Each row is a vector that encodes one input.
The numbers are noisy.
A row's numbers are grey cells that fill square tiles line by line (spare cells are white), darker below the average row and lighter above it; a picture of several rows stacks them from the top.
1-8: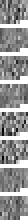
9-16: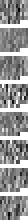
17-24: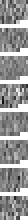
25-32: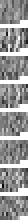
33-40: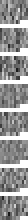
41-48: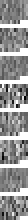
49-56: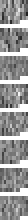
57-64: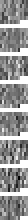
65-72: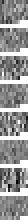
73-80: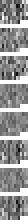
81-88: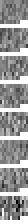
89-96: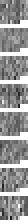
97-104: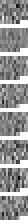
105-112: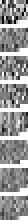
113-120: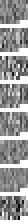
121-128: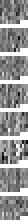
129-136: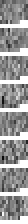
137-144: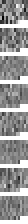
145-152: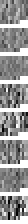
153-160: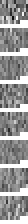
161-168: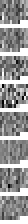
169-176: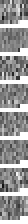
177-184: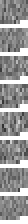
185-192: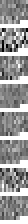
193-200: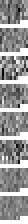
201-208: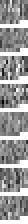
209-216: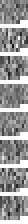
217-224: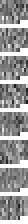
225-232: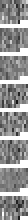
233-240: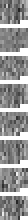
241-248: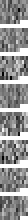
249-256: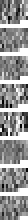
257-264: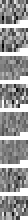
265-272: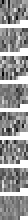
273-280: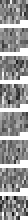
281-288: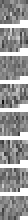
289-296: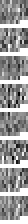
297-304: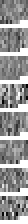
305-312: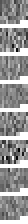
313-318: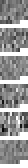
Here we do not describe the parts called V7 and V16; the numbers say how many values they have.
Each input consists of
a point on a 9-point line and a value of V7, together with either one of 12 labels, a point on an 8-point line and a value of V16, or a point on a 9-point line.
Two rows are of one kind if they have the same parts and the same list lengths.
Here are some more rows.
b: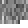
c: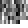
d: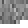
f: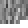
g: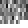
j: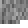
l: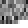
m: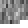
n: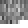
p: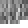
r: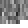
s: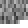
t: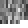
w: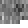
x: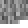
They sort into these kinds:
b, d, f, j, m, p, s, w, x
c, g, l, n, r, t

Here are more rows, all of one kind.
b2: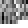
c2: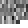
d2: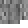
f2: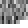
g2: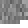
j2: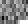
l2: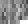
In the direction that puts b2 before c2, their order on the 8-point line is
j2, d2, f2, b2, g2, c2, l2.
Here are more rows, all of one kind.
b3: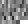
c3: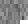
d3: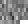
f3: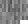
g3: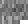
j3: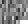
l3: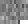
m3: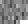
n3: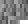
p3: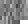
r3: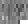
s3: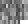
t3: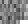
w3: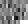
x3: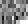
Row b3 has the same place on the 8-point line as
c3, d3, j3 and t3.
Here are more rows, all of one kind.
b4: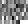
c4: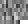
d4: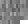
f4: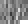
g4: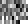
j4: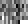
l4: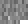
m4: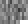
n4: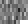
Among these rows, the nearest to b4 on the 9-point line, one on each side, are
d4 and m4.
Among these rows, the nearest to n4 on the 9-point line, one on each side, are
f4 and g4.
